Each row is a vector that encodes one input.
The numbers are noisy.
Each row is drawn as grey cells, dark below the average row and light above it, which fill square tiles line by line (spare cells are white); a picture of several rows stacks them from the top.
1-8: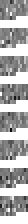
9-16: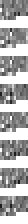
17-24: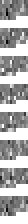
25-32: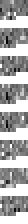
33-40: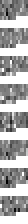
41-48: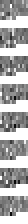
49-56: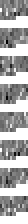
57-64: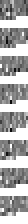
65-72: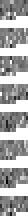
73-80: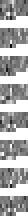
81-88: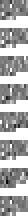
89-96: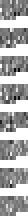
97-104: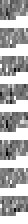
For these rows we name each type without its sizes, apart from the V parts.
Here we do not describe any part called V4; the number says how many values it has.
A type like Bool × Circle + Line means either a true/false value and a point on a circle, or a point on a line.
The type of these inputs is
(Circle + Unit) × Label × V4.
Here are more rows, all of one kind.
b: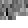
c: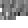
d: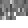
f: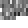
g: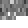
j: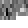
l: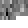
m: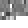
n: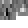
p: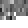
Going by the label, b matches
j, l and n.
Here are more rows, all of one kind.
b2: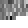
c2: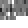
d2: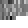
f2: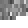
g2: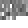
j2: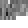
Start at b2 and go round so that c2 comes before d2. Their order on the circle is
b2, c2, j2, g2, f2, d2.
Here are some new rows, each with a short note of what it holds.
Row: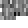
a label and a value of V4
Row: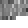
a point on a circle, a label and a value of V4
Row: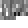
a point on a circle, a label and a value of V4
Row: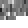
a point on a circle, a label and a value of V4
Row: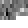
a label and a value of V4
